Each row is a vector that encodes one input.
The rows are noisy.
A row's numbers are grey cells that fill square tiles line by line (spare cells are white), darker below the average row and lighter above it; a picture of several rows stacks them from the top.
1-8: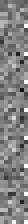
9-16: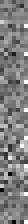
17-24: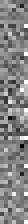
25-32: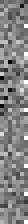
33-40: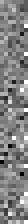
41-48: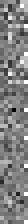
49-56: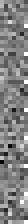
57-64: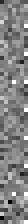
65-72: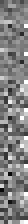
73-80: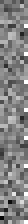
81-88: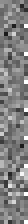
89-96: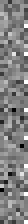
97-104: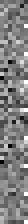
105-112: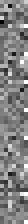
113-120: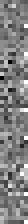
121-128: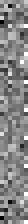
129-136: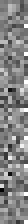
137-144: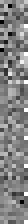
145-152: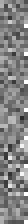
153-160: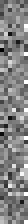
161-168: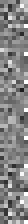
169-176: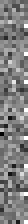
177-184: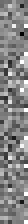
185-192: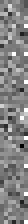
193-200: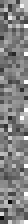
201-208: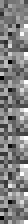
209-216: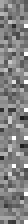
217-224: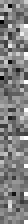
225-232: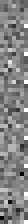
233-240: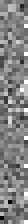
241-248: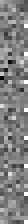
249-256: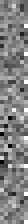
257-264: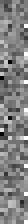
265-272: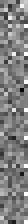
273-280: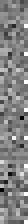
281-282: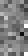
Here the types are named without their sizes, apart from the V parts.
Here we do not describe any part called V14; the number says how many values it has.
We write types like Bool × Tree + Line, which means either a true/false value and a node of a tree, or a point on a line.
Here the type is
Label × V14 + Line.
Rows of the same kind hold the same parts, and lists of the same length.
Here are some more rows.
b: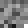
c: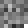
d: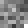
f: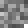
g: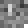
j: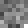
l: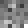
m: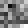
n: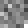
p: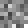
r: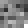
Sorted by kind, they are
b, c, d, f, g, j, l, n, p, r
m

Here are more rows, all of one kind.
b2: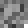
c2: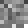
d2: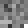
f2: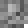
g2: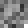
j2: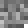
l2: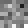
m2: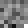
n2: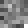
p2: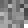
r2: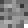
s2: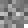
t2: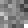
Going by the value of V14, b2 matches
g2 and m2.
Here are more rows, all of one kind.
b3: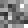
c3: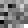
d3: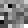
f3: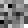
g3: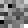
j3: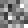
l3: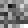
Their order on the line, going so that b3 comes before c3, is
j3, b3, l3, c3, g3, f3, d3.
